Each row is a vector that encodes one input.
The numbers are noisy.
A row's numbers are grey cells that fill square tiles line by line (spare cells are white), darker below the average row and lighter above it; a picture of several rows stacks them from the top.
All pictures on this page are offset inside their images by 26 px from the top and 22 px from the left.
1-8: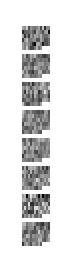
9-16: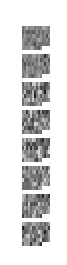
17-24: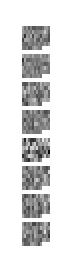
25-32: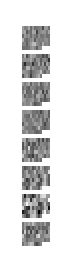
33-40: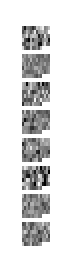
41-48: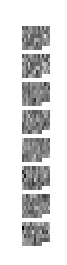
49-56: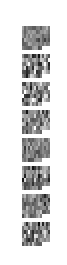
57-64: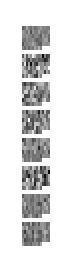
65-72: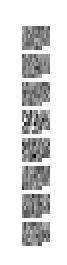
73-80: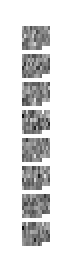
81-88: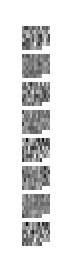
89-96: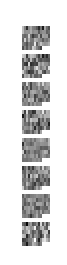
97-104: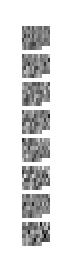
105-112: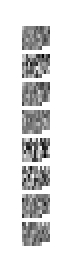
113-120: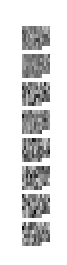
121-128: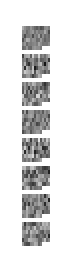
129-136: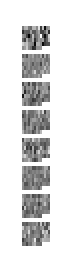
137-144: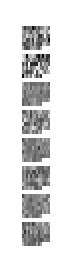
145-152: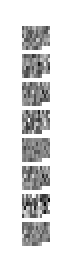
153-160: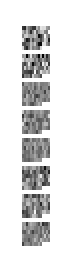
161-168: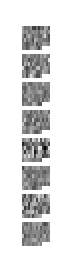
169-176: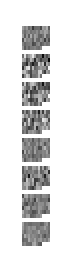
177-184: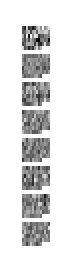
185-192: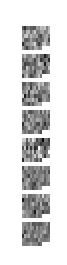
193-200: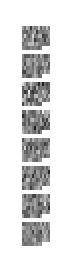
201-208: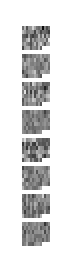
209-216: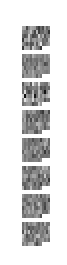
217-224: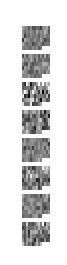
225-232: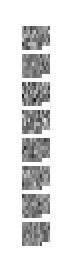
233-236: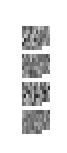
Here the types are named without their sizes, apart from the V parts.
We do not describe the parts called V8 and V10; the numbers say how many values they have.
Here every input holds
a point on a circle, together with either a node of a tree and a value of V8, or a value of V10.
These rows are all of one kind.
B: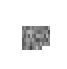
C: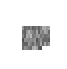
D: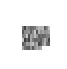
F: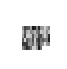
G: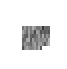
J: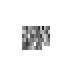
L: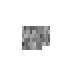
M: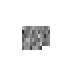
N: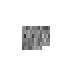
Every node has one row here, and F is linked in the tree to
B.
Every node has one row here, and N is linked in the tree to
G.
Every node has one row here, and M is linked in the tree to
D.
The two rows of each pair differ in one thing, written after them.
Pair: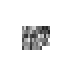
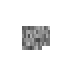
the node of the tree
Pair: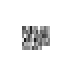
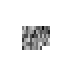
the node of the tree
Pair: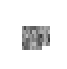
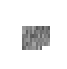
the node of the tree
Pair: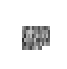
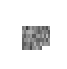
the place on the circle
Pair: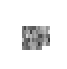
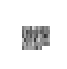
the value of V8
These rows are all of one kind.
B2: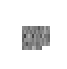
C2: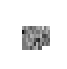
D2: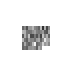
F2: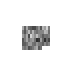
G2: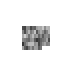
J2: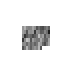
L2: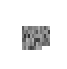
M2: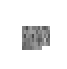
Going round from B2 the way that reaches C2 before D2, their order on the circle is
B2, C2, M2, L2, D2, G2, J2, F2.
